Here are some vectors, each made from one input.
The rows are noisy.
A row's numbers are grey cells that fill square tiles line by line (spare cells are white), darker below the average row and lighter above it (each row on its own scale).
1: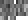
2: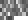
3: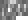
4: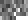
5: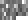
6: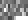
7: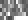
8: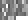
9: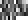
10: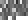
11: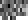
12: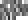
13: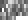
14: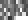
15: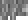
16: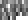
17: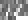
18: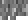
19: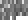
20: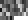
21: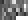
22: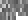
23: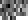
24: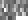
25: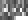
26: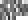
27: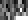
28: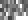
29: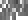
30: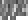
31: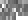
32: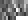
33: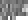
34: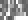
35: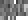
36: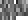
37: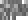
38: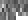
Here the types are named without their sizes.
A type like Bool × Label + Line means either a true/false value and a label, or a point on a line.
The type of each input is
Line.
